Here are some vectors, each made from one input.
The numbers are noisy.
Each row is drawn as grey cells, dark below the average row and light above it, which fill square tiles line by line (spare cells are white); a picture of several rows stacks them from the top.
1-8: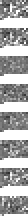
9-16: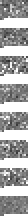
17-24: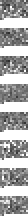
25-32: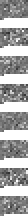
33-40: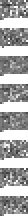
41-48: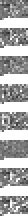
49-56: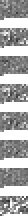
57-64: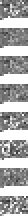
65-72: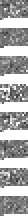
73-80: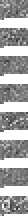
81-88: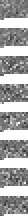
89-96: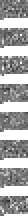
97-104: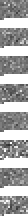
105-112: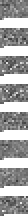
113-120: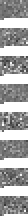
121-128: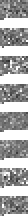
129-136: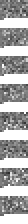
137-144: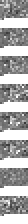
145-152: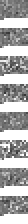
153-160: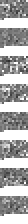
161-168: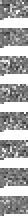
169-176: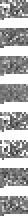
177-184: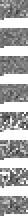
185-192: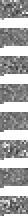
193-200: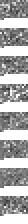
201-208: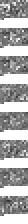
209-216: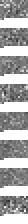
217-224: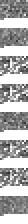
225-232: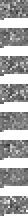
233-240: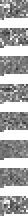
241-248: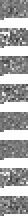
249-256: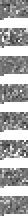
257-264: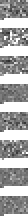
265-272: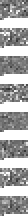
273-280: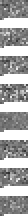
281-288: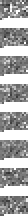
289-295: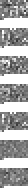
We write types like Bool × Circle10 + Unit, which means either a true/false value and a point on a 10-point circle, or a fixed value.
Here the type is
(Bool × Bool × Bool × Bool + Unit) × Line11 + Circle13 + Line10.
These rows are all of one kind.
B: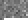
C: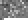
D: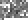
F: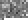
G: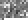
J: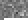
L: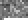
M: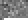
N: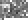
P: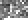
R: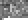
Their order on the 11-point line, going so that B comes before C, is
N, F, L, P, J, R, B, C, M, G, D.
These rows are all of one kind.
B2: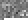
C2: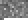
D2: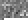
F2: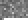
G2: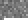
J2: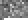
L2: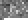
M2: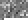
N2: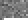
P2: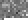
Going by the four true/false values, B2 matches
C2, D2 and M2.
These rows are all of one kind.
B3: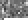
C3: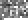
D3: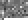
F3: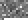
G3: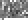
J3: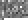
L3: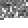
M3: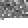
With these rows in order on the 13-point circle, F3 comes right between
C3 and M3.
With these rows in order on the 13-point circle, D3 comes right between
B3 and J3.
